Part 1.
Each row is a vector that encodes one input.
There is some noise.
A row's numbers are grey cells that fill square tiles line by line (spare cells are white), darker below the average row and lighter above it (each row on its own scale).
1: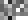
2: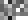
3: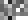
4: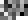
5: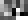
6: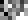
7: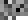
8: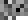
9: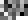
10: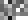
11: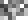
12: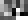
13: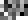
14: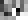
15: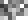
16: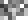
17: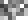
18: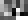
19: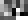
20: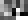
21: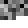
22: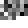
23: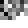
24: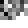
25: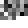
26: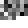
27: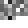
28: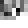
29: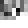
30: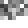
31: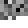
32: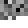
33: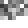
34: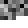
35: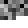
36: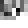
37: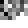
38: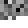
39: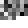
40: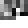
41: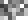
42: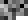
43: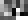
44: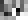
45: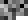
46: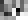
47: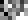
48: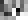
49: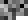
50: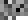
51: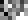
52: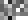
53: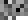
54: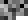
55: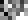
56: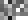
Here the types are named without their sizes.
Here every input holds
three true/false values.
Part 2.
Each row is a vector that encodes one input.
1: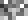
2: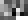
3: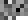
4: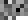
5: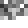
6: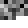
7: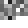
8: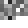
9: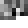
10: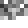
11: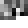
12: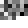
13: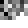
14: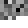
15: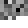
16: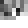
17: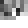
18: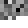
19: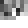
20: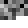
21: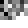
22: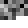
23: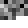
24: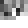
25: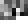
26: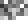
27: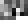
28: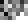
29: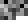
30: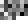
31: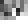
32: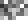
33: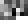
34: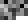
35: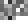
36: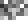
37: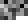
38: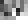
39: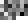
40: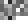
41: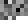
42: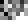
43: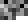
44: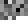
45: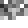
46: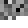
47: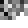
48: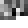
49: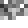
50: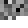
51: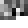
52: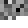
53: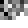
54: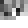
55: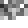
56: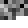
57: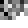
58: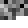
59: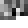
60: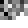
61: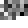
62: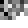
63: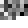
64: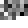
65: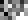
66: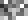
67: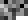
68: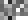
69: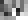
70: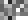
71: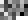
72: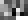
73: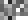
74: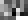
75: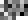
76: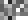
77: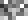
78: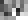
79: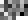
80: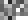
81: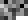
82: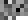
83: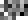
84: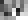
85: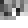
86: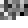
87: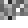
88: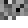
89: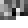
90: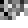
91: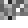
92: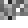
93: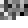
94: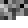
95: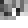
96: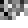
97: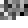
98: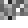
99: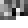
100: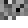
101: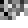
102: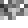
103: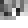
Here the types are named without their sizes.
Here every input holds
three true/false values.
